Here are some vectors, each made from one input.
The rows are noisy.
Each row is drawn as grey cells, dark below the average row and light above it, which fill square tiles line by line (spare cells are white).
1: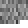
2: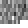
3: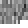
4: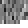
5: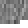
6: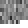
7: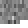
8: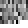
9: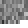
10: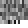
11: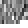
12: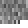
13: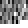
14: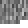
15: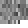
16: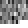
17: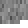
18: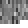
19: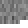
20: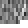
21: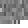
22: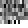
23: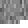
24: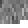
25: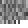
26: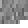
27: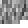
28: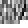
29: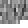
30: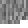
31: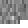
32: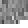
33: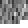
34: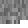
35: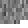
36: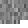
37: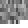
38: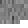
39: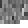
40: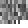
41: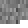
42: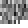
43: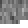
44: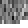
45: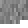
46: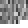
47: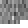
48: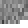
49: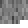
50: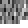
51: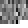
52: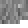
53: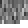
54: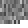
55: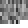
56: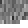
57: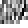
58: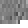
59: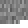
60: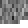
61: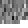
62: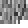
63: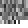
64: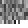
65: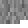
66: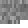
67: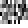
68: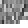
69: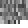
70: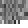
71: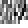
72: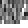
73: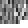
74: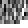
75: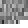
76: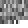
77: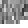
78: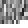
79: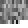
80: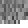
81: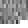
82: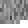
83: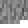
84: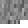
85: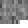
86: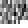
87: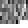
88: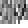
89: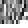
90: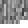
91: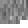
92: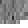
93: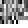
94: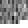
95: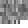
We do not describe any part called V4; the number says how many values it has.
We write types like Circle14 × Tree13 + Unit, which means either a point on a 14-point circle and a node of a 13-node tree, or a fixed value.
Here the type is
(Line6 + V4) × Line7.
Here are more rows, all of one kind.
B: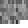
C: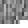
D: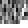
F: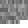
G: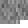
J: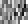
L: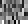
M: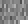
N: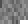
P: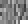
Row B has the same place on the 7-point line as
D, N and P.
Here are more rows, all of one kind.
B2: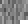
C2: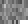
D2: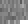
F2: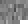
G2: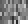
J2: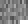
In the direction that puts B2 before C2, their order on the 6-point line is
B2, D2, J2, G2, C2, F2.
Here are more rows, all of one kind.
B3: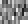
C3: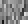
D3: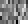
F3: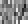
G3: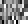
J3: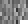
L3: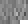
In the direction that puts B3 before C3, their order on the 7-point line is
B3, C3, F3, L3, J3, G3, D3.
